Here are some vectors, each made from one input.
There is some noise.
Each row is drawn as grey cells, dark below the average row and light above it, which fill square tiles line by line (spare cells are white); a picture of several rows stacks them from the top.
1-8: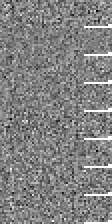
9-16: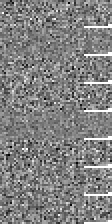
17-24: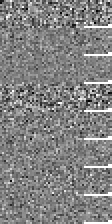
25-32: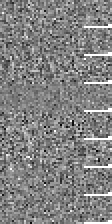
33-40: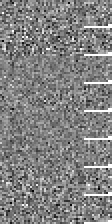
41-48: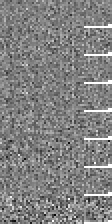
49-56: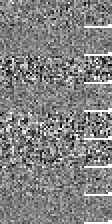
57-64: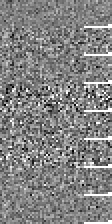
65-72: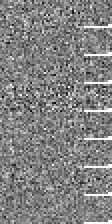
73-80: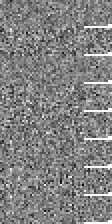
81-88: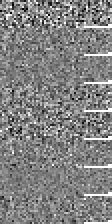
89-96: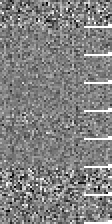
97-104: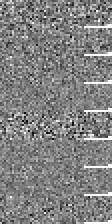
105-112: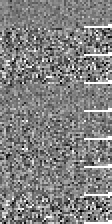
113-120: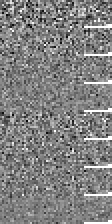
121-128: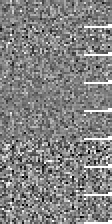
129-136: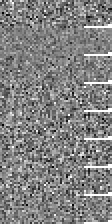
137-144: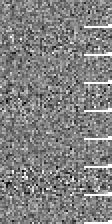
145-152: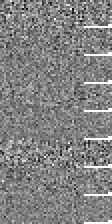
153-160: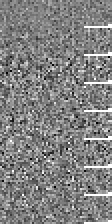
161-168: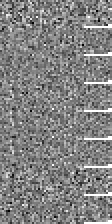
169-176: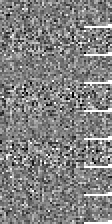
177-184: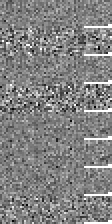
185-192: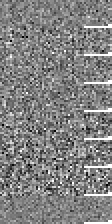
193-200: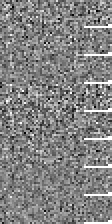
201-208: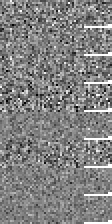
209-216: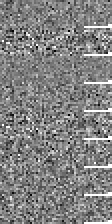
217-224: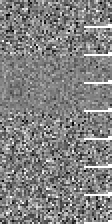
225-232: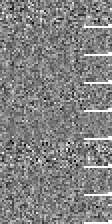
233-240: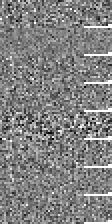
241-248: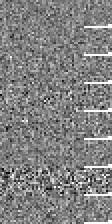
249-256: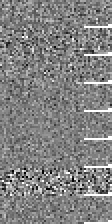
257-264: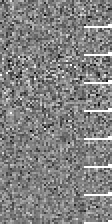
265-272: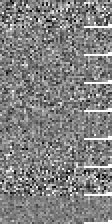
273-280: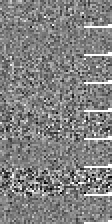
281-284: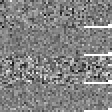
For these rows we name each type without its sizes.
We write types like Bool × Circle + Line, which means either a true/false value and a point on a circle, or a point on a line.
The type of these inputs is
Circle + List(Line).
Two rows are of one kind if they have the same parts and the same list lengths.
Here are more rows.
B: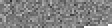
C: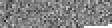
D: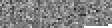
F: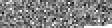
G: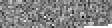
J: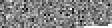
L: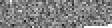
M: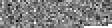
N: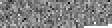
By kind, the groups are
B, C, D, N
F, G
J, L
M

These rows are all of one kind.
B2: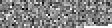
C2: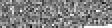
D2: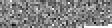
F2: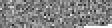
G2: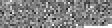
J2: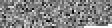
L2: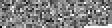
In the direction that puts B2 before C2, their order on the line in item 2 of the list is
G2, B2, C2, J2, D2, F2, L2.
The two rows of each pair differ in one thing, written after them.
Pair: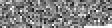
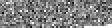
the place on the line in item 2 of the list
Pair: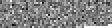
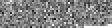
the place on the line in item 1 of the list
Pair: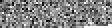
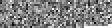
the place on the line in item 2 of the list
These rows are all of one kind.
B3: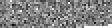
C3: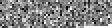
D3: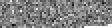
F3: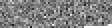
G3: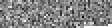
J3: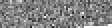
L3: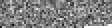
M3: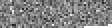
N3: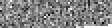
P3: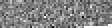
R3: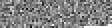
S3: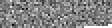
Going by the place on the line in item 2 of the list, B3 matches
G3, L3 and S3.
